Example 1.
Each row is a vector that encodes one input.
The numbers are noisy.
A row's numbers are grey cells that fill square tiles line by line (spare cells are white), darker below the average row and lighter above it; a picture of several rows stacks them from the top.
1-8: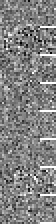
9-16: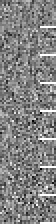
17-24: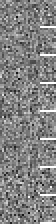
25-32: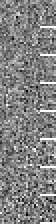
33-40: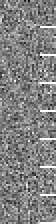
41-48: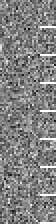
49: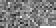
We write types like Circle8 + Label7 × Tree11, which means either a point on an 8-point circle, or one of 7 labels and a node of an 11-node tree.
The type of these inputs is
Circle10.
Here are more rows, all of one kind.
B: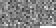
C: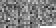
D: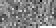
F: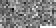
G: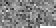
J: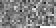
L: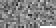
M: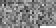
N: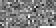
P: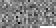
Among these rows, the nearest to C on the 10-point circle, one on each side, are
L and N.
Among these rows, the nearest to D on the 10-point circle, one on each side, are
B and N.
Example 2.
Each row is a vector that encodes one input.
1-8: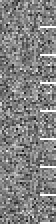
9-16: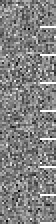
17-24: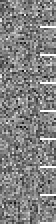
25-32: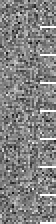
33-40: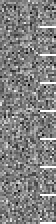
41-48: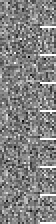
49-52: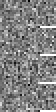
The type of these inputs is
Circle10.
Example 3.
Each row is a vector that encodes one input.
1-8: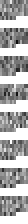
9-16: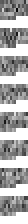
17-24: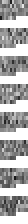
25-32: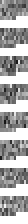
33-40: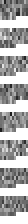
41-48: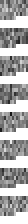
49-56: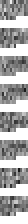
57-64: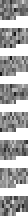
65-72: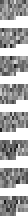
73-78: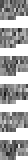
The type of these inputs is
Label10.
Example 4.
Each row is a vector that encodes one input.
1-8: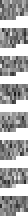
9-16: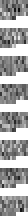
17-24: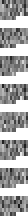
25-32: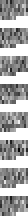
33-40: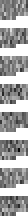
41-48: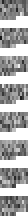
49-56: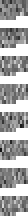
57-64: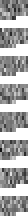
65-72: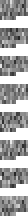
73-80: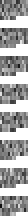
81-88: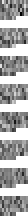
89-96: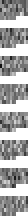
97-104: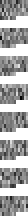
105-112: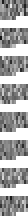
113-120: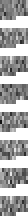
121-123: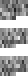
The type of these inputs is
Bool × Bool × Bool × Bool.
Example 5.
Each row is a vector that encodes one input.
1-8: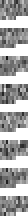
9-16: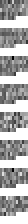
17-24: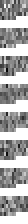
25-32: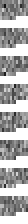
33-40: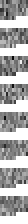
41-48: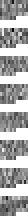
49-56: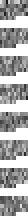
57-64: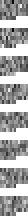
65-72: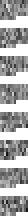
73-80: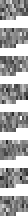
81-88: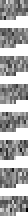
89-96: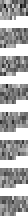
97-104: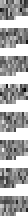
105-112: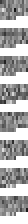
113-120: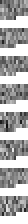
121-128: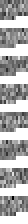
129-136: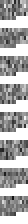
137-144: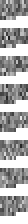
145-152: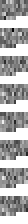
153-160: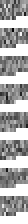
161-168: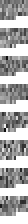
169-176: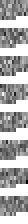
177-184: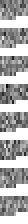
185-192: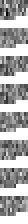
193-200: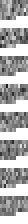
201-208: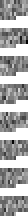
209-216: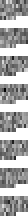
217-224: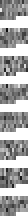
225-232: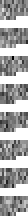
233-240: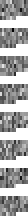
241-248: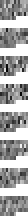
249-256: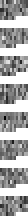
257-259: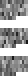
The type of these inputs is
Tree9.
